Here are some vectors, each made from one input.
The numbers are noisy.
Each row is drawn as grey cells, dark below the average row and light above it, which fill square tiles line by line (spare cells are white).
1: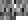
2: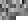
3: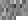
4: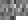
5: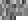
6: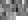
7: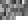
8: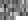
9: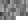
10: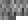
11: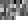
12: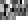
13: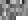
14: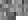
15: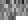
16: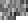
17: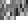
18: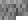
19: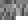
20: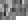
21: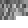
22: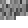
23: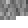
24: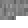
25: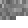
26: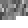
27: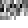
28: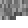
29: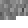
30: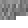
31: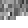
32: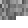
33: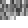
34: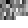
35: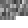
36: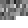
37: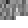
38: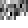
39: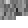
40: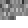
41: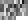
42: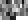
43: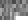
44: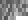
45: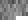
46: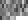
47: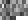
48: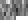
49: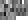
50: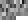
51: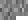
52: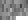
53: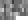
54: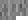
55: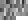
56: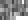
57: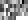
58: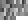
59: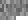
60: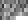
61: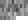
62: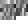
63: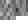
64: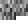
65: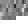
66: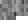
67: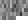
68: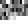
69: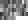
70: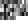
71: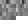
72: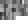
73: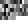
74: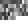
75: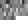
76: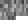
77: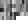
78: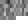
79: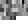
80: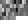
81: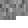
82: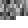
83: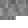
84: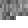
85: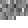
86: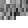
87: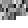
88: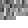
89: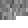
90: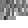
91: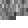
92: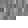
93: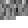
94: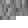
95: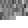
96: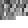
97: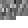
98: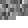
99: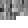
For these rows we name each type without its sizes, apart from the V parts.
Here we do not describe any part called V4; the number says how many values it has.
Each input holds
a point on a line, together with a list of items, each a true/false value and a value of V4.
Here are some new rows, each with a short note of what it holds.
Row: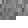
a point on a line, together with a list of two items
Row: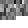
a point on a line, together with a list of two items
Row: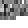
a point on a line, together with a list of two items
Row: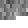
a point on a line, together with a list of two items
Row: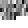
a point on a line, together with the empty list
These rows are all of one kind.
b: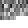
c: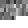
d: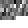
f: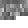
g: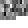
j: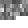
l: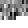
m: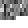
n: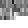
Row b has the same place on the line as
c and d.
